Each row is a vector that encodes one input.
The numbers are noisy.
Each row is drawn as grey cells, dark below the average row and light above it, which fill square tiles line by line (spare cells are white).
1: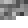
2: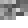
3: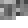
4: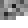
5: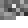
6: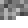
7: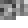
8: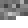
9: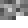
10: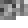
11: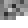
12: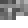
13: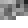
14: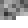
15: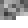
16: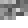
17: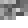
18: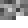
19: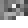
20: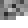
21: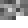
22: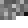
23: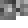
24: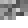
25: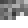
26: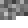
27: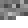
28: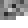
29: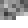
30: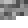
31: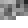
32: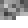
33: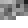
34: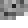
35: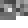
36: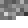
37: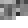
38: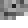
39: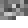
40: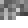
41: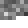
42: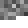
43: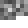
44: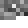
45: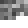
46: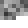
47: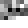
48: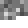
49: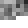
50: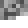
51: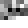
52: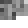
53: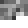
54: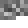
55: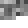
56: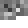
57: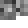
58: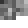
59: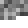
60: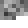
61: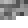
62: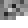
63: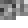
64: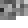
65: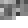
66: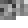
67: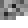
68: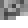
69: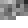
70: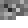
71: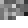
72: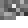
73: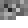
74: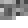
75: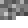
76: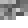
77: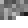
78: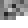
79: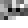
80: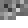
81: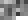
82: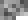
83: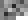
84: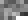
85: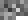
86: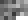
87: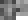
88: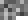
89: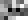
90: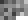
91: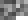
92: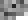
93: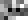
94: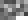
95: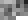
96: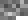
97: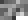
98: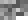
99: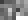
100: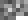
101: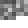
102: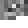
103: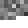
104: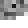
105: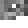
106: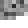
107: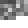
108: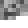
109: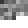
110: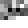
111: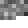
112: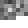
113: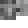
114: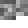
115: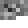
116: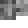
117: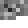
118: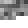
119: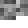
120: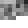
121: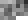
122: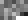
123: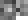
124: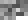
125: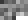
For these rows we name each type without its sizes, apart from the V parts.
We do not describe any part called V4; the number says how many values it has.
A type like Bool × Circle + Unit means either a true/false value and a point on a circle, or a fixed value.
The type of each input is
List(Bool × V4).
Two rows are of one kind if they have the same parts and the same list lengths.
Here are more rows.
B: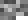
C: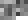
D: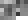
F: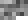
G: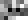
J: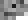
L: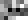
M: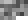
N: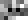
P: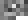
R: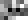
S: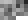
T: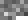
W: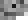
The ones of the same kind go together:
B, P, T
C, D, F, J, M, S, W
G, L, N, R

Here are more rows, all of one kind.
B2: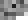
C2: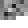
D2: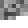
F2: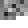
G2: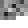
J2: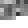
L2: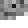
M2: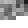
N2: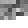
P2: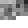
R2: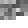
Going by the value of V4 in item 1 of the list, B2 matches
L2, N2 and R2.
